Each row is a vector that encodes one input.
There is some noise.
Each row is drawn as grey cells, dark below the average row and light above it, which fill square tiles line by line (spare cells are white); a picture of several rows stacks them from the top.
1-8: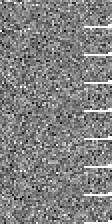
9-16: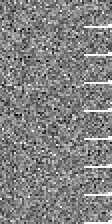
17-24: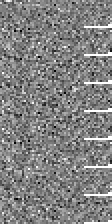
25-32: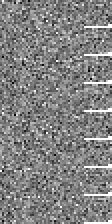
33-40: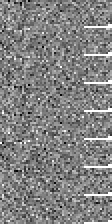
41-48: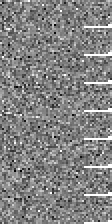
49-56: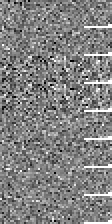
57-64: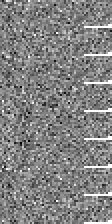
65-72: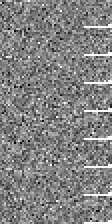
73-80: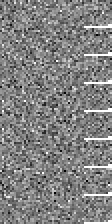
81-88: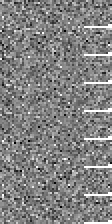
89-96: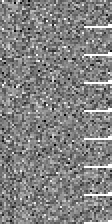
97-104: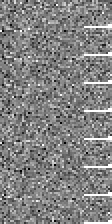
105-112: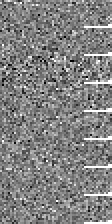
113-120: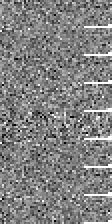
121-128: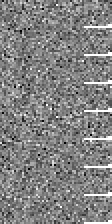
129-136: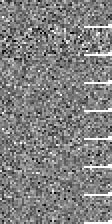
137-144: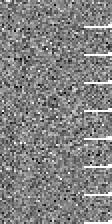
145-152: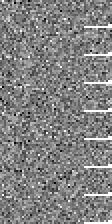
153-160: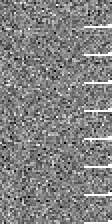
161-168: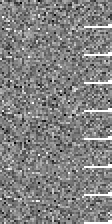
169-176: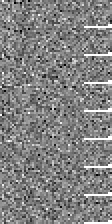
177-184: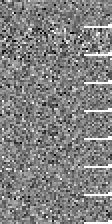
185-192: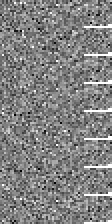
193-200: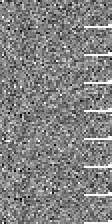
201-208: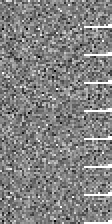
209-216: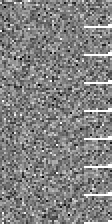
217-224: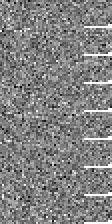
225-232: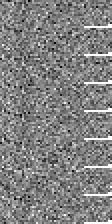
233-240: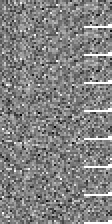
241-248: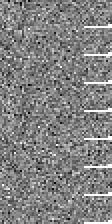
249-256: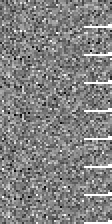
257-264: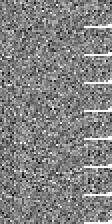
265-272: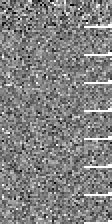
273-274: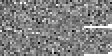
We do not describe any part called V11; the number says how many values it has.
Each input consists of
either a point on a 7-point line, a true/false value and a value of V11, or a list of up to two items, each a point on a 3-point line and a point on a 5-point line.
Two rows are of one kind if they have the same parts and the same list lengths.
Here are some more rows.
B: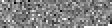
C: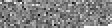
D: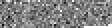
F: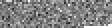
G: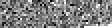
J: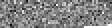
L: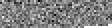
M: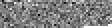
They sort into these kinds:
B, L
C, D, F, M
G
J

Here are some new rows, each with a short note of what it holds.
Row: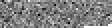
a list of two items
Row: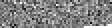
a list of one item
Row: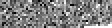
the empty list
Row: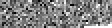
the empty list
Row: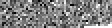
the empty list
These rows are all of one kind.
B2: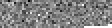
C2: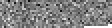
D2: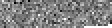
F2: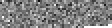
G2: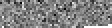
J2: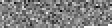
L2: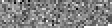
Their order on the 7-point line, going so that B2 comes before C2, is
F2, G2, J2, B2, C2, D2, L2.
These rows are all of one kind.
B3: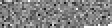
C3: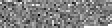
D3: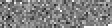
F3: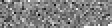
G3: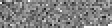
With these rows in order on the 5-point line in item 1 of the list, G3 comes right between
B3 and D3.
